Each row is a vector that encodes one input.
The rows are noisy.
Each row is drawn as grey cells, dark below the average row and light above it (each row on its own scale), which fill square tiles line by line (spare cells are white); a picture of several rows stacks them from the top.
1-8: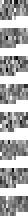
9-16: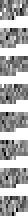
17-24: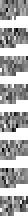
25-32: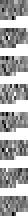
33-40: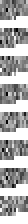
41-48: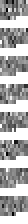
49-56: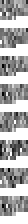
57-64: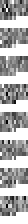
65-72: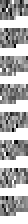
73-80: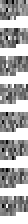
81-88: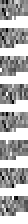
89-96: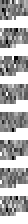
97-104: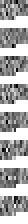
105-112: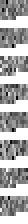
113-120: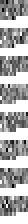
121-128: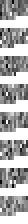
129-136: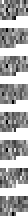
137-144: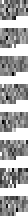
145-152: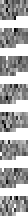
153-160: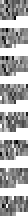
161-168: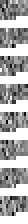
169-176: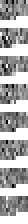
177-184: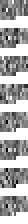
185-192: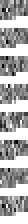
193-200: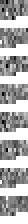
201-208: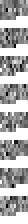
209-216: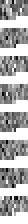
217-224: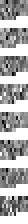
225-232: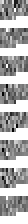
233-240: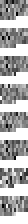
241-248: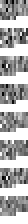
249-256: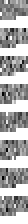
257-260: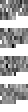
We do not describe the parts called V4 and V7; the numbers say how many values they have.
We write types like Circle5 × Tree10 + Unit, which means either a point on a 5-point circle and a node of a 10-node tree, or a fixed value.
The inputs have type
(Line8 + Line9) × V4 × V7.
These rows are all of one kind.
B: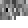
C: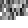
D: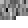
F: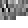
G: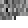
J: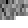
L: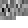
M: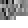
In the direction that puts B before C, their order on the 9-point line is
J, B, G, M, C, D, F, L.
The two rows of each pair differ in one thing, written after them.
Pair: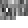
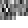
the place on the 8-point line
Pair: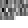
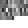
the place on the 8-point line
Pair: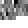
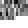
the value of V7
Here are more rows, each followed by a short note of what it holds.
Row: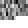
a point on an 8-point line, a value of V4 and a value of V7
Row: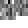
a point on an 8-point line, a value of V4 and a value of V7
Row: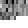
a point on a 9-point line, a value of V4 and a value of V7
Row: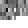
a point on a 9-point line, a value of V4 and a value of V7
